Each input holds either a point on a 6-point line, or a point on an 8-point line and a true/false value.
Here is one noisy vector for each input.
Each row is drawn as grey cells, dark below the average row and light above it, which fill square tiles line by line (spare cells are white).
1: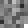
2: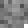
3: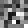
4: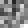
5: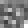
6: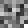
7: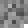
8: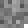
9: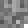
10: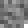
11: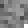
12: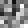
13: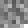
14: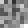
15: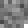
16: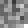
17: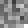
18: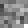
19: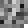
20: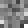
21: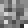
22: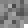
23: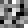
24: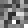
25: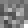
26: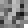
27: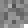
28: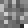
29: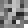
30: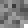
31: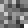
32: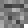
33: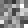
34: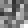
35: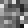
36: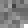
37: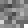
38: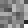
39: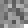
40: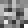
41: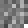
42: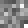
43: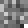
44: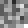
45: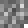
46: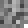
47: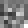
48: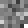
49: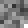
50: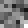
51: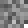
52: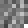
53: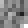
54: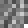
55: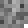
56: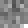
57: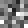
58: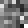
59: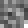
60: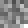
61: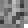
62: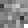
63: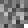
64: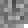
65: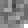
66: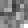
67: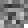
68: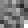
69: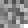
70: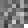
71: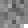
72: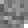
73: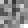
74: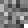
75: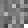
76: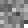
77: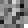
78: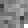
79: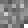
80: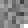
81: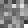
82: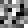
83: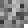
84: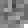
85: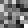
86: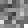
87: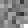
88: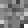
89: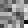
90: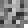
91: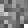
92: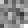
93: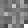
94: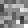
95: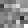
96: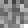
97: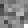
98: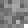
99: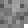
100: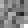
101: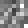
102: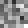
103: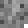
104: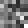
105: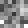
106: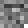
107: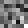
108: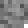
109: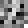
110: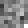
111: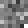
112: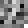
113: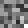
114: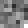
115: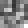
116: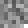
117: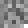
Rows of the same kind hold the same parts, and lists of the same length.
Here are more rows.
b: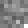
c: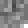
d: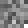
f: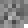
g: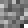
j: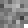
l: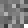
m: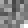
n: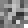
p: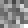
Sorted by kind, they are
b, c, f, j, m, n, p
d, g, l

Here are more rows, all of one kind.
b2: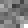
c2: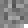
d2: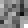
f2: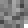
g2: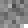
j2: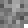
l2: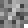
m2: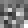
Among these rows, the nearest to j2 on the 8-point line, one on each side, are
c2 and g2.
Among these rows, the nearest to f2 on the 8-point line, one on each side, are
d2 and m2.
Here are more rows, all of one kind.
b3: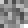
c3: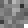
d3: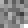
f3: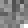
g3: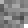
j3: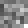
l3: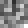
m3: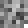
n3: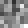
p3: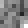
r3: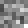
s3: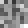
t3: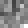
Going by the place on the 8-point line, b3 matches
g3, p3 and s3.
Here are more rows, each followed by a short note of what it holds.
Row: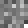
a point on a 6-point line
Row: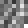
a point on a 6-point line
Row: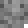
a point on an 8-point line and a true/false value
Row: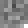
a point on an 8-point line and a true/false value
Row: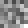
a point on an 8-point line and a true/false value
